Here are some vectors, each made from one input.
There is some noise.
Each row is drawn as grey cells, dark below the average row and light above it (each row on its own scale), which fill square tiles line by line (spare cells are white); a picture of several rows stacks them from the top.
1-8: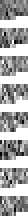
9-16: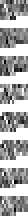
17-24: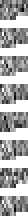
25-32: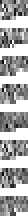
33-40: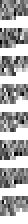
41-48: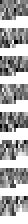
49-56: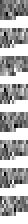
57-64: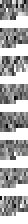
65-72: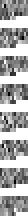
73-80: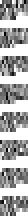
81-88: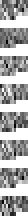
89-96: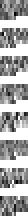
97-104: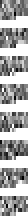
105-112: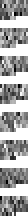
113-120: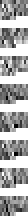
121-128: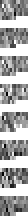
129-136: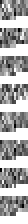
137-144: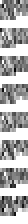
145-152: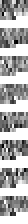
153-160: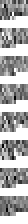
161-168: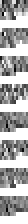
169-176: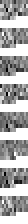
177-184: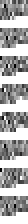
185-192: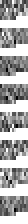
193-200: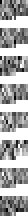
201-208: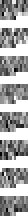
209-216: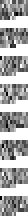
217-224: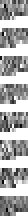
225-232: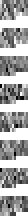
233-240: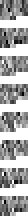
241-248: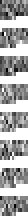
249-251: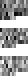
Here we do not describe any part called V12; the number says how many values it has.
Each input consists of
either a point on a 10-point line and a true/false value, or a value of V12.
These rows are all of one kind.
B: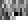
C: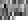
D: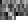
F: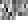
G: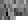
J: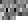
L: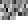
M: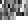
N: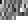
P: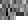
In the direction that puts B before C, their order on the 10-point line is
B, F, C, L, G, J, P, D, M, N.
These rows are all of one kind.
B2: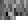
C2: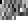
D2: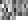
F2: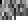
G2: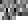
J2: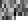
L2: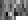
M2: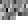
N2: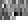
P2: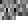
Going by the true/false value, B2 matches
L2 and N2.
